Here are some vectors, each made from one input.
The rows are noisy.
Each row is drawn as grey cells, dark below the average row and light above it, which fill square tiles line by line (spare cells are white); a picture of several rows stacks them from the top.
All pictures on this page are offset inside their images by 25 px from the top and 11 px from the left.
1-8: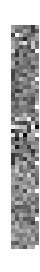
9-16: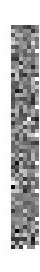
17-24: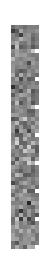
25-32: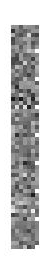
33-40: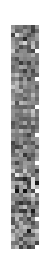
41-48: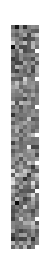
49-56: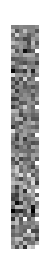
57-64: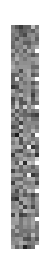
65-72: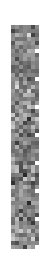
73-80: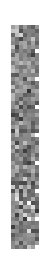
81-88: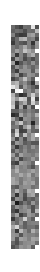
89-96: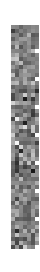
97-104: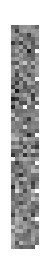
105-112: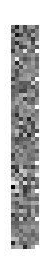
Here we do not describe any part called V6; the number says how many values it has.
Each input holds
a value of V6, together with a list of up to two points on a 4-point line.
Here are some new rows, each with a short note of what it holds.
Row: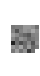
a value of V6, together with a list of two items
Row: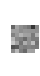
a value of V6, together with the empty list
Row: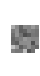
a value of V6, together with a list of one item
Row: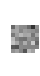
a value of V6, together with the empty list
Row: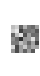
a value of V6, together with the empty list
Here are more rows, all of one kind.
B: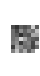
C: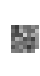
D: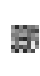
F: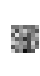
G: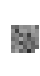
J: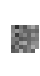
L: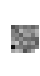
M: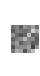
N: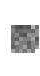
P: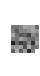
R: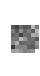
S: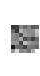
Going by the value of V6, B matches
N and R.
